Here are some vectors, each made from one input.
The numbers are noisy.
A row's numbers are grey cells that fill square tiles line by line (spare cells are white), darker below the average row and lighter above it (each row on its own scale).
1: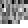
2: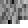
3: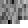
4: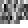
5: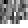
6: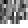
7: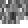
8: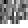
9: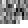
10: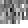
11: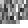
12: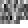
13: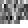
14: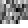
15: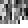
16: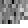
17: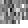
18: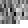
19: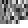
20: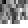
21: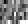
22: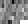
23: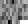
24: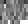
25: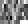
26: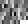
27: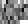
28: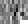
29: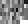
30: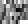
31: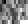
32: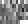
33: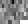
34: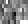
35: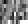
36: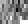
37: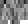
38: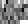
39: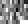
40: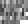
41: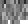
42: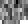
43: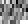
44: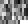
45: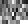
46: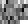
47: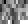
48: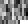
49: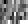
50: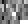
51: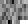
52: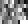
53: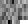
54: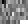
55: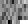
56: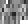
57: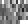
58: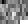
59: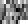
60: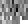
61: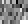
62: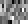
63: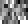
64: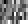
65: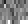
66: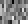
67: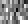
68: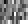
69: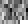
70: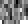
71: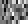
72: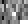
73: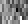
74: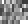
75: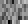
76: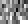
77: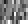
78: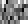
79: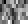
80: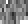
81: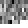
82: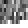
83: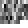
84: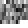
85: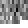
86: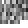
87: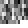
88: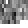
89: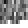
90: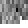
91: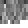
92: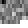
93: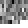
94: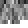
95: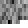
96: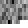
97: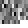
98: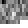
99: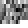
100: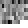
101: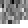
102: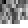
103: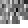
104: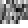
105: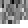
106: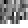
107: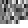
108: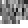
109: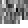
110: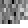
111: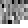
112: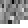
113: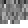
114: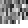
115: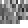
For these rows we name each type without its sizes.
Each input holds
a label, together with either a fixed value, or a node of a tree.
